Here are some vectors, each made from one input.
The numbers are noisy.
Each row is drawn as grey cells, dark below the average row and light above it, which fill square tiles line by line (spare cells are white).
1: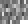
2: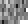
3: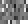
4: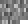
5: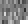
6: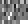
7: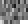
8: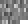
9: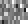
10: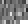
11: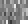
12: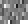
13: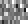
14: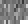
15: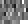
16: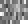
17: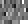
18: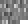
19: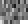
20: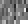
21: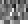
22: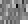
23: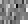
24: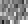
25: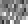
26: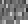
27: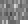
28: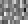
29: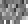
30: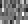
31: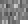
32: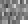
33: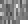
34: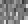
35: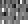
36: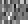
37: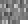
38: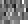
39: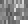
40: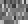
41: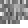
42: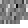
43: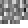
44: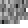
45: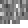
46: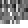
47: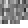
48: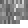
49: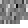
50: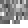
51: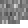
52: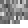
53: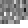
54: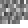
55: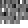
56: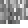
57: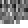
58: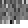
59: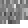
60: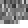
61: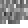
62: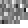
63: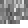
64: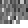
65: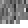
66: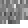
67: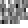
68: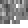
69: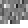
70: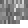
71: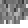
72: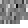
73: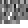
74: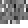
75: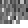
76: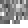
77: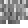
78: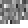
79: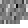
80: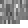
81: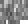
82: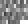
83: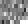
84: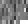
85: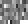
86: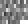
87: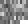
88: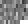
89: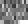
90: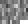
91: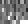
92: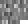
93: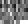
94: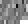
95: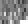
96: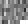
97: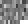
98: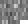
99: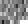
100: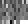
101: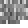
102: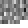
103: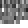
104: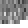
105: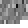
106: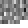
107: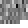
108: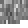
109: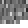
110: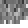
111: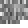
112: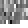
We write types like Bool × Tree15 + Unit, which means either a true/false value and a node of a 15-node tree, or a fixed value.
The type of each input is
Bool × Bool × Bool × Bool + Label12.
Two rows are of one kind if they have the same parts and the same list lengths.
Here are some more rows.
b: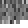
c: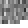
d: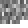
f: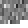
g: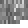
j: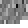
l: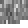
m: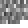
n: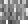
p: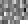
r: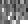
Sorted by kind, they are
b, r
c, d, f, g, j, l, m, n, p

